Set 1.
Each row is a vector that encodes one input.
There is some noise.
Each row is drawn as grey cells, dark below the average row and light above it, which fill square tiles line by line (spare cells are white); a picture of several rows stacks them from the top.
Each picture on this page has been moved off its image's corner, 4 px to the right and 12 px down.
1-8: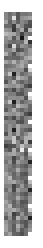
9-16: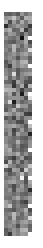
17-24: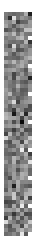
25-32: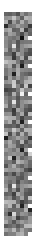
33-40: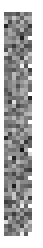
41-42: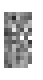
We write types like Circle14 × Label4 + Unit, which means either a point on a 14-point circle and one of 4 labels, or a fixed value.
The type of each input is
Bool × Bool × Bool.
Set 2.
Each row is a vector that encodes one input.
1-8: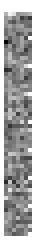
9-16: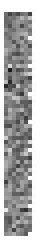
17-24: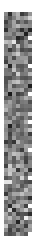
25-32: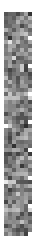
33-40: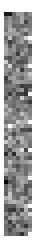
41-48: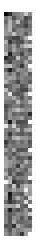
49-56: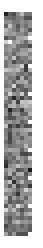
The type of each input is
Bool × Bool × Bool.
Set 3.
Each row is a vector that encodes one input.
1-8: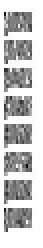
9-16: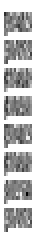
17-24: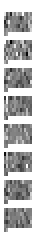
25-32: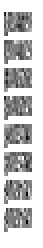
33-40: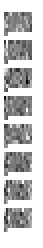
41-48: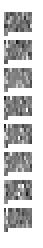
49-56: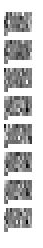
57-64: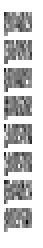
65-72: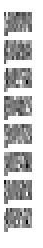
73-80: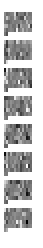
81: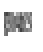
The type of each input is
Bool × Bool × Bool × Bool.
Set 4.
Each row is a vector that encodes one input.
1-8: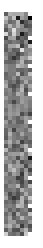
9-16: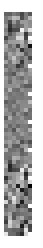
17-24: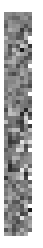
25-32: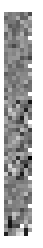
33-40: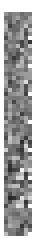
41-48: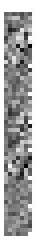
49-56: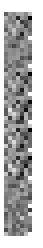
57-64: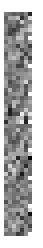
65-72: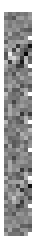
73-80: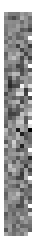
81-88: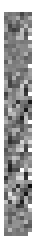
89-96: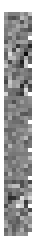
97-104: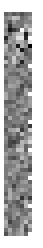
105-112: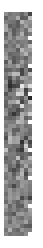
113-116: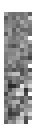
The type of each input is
Line20.
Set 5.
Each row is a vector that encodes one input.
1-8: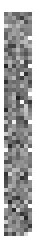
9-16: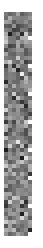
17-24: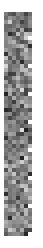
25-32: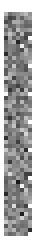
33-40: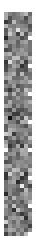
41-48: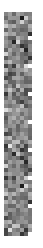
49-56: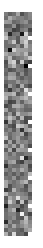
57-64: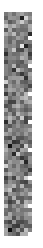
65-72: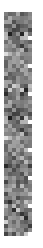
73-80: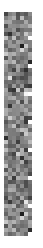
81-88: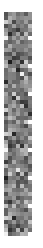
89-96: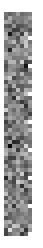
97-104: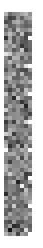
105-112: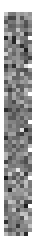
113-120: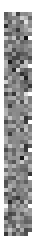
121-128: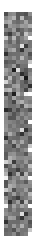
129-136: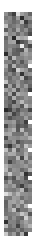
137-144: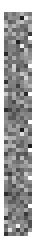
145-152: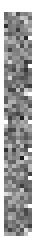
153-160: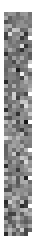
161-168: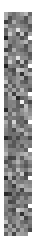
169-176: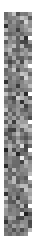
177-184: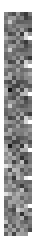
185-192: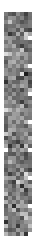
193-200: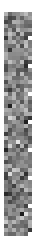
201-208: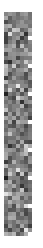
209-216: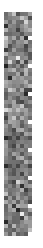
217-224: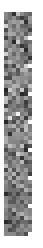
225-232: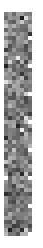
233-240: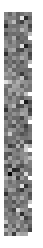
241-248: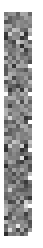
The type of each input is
Bool × Bool × Bool × Bool.
